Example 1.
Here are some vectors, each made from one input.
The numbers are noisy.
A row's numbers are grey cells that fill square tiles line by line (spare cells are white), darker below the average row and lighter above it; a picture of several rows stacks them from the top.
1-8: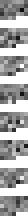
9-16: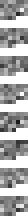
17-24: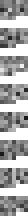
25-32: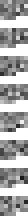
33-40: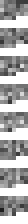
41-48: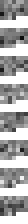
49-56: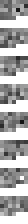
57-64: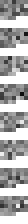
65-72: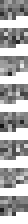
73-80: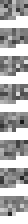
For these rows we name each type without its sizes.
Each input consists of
either a fixed value, or three true/false values.
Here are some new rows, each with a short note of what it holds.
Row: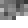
a fixed value
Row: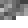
a fixed value
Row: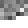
three true/false values
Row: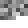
three true/false values
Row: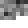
a fixed value
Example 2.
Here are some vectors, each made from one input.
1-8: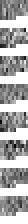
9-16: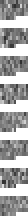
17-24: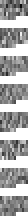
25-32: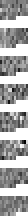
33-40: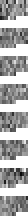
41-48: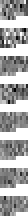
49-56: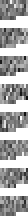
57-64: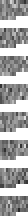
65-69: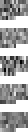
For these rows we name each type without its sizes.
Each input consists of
a label.
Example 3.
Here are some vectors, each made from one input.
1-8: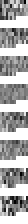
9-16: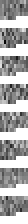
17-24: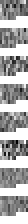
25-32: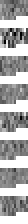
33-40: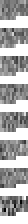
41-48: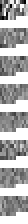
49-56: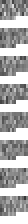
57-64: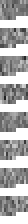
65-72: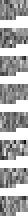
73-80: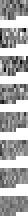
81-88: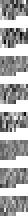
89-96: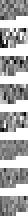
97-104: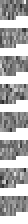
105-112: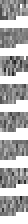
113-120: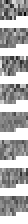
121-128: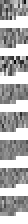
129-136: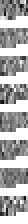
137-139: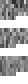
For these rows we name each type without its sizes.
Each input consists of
a label.
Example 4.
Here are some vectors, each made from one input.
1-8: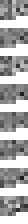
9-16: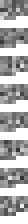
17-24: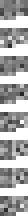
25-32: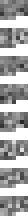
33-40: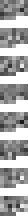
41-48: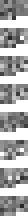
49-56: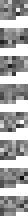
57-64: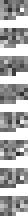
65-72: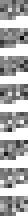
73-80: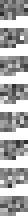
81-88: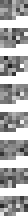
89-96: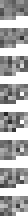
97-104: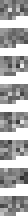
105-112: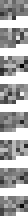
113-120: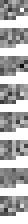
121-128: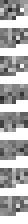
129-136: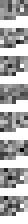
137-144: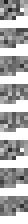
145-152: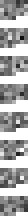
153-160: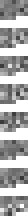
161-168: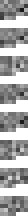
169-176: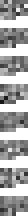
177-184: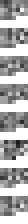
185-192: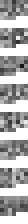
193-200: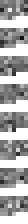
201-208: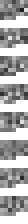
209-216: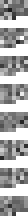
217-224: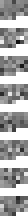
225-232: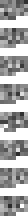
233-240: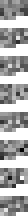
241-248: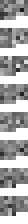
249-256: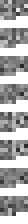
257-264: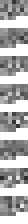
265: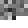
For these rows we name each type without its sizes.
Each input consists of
either a fixed value, or three true/false values.
